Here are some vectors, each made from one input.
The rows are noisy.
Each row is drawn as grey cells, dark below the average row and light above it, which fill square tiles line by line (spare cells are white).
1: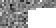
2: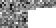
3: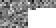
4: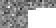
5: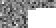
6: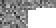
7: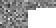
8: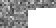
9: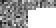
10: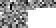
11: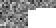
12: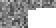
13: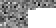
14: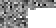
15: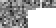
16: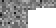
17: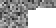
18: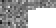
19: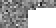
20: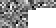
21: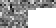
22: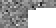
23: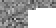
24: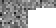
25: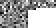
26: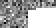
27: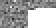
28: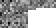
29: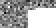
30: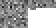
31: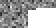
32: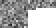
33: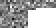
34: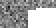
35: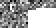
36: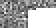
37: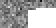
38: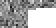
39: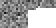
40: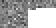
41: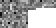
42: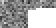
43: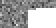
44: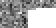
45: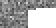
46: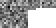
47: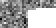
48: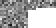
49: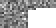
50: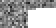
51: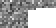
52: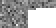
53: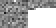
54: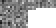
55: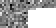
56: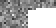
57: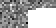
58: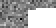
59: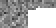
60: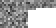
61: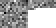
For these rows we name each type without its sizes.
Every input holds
either a point on a line, or a node of a tree.
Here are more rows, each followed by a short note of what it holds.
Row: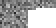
a point on a line
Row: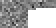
a node of a tree
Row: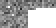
a point on a line
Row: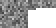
a node of a tree
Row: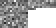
a point on a line
